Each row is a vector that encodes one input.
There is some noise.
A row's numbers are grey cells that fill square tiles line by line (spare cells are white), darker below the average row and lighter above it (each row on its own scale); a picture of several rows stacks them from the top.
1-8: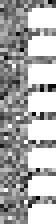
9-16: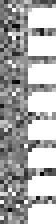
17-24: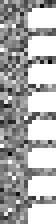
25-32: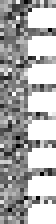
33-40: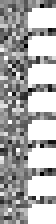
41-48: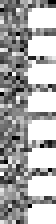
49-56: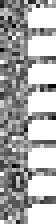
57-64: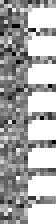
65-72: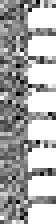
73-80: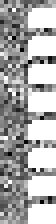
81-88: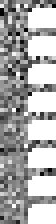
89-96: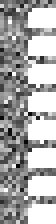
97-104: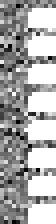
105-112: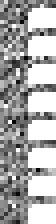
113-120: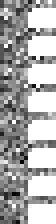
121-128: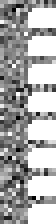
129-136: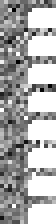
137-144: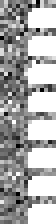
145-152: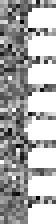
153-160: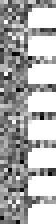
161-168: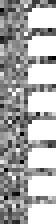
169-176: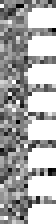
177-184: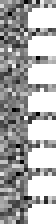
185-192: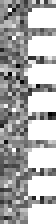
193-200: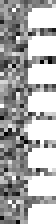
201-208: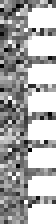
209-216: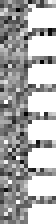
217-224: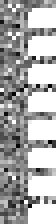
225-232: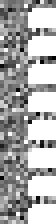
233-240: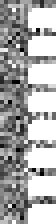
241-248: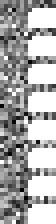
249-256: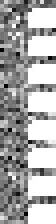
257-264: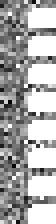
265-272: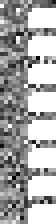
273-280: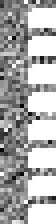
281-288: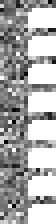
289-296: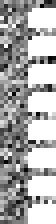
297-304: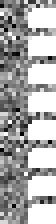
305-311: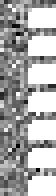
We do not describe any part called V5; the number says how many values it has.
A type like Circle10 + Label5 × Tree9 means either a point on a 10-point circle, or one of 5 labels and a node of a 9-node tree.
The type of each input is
Bool × V5 + Line8.
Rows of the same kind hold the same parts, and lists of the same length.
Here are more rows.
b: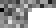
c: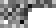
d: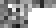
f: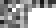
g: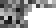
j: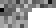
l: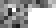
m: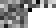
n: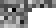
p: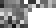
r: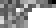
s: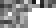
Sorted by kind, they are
b, c, j, m, n, r
d, f, g, l, p, s

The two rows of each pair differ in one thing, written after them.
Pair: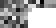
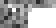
the true/false value
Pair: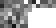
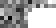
the value of V5
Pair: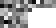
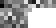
the value of V5
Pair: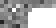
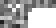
the value of V5
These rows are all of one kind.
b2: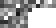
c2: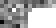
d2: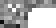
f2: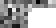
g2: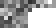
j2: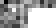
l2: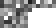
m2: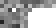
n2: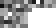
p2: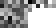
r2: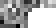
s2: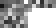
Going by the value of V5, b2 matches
d2, g2, l2 and r2.
